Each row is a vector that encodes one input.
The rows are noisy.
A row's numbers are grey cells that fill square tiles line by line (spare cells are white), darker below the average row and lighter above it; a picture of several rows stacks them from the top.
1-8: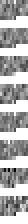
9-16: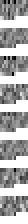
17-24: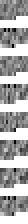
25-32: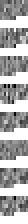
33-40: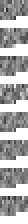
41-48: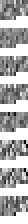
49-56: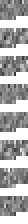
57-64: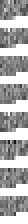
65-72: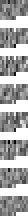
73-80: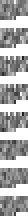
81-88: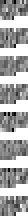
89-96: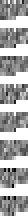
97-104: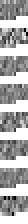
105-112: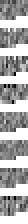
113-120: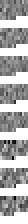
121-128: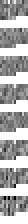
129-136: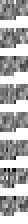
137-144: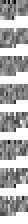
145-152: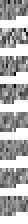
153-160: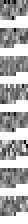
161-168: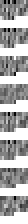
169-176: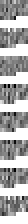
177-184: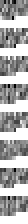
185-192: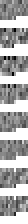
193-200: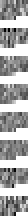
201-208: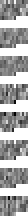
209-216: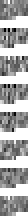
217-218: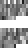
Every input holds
a list of up to three points on a 12-point line.
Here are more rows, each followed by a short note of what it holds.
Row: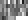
a list of one item
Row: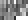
a list of two items
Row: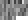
a list of two items
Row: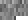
a list of two items
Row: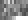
a list of one item
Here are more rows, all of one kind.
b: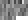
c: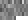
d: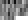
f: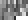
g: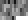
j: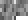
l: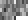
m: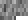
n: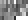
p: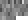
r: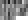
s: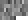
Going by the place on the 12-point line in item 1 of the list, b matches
p and s.
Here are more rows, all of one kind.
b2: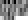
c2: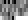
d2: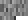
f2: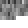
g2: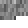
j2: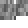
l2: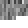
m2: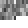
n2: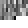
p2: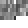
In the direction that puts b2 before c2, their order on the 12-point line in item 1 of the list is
n2, m2, p2, j2, g2, d2, l2, f2, b2, c2.
